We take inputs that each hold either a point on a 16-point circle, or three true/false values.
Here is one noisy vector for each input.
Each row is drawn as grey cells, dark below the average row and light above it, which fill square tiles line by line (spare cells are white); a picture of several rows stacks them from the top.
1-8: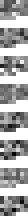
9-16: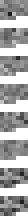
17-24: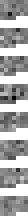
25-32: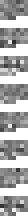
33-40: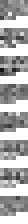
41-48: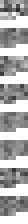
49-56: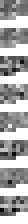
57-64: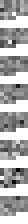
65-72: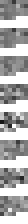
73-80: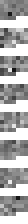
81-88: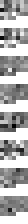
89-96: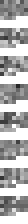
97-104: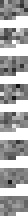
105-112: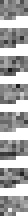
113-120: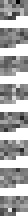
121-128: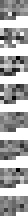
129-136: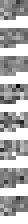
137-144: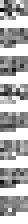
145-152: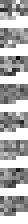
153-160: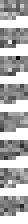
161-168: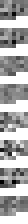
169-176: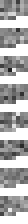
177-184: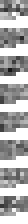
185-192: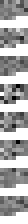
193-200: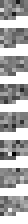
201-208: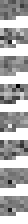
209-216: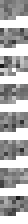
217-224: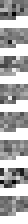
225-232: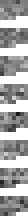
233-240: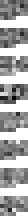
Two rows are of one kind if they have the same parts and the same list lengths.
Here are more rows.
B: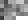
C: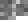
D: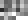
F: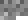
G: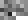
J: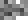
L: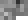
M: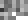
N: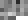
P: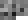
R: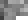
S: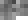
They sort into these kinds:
B, D, G, J, M, N, P, R
C, F, L, S

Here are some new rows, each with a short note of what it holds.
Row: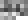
a point on a 16-point circle
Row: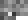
three true/false values
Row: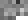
three true/false values
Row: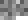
a point on a 16-point circle
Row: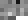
three true/false values
